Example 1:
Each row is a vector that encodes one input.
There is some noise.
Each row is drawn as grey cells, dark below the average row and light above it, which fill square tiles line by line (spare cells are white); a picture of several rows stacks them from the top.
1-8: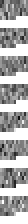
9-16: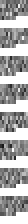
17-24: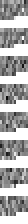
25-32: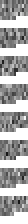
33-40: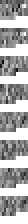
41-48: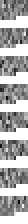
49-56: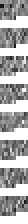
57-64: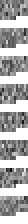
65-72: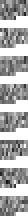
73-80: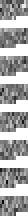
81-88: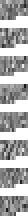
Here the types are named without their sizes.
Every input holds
a true/false value, together with either a point on a circle, or a point on a line.
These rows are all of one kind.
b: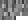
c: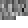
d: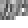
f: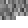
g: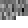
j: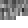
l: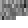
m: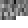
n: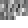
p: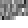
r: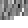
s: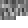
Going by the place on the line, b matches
j, m and s.
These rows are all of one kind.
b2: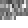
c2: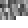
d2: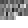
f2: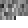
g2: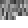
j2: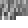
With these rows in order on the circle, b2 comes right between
d2 and j2.
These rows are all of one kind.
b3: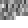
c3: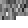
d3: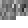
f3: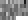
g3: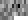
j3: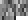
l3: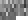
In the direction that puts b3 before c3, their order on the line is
b3, g3, f3, l3, d3, j3, c3.
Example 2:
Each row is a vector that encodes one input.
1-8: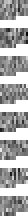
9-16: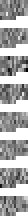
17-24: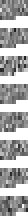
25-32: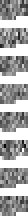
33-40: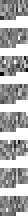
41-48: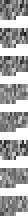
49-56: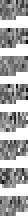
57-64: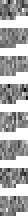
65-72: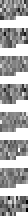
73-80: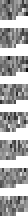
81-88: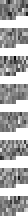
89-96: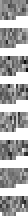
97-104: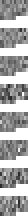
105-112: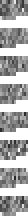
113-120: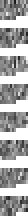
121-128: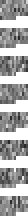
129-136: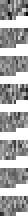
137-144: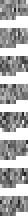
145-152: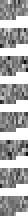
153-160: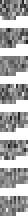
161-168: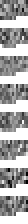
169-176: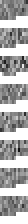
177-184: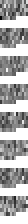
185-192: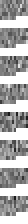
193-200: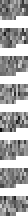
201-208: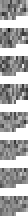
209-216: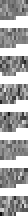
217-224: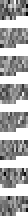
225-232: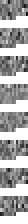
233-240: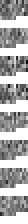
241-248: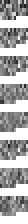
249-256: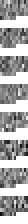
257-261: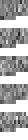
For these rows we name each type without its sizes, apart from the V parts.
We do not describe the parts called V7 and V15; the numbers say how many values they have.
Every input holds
either a point on a line and a value of V15, or a true/false value and a value of V7.
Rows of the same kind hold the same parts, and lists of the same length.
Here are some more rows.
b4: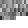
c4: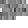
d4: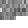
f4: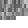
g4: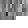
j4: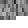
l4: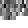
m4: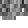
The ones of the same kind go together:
b4, c4, d4, f4, g4, j4
l4, m4

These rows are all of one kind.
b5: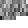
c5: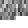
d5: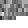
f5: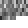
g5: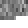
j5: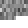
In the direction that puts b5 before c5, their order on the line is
d5, b5, c5, j5, g5, f5.
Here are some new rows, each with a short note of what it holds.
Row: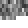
a true/false value and a value of V7
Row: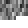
a true/false value and a value of V7
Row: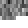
a true/false value and a value of V7
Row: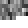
a true/false value and a value of V7
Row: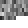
a point on a line and a value of V15
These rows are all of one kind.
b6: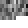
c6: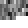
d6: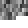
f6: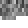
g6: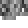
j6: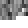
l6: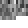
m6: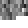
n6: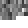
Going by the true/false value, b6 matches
f6, g6 and l6.
